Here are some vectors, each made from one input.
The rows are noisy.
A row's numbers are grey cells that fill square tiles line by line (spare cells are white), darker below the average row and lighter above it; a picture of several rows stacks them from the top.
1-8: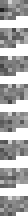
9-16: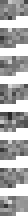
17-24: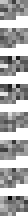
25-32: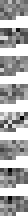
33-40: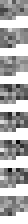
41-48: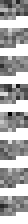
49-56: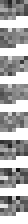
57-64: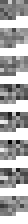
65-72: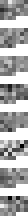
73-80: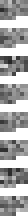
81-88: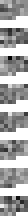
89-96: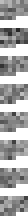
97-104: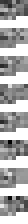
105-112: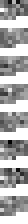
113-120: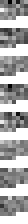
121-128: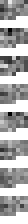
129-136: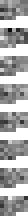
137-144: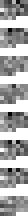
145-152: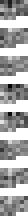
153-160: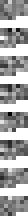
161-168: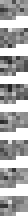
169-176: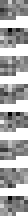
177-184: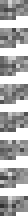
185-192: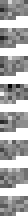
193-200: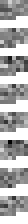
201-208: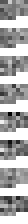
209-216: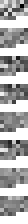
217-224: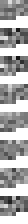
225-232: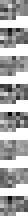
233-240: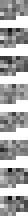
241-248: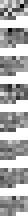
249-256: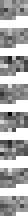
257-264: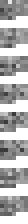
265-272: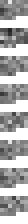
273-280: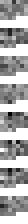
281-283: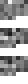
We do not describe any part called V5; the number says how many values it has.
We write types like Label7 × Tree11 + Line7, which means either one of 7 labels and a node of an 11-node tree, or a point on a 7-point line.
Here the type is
List2(Circle6 × V5).
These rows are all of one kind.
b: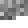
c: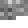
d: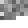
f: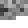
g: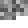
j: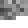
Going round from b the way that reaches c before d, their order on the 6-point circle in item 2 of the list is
b, c, j, f, g, d.
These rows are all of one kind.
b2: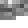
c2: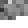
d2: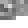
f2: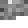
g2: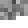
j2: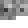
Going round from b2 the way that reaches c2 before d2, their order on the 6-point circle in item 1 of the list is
b2, f2, c2, j2, g2, d2.
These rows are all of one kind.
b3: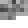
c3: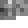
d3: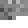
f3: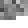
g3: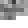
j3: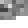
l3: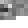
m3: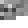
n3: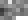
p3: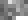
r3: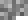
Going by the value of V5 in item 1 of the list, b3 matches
j3, l3, n3 and r3.
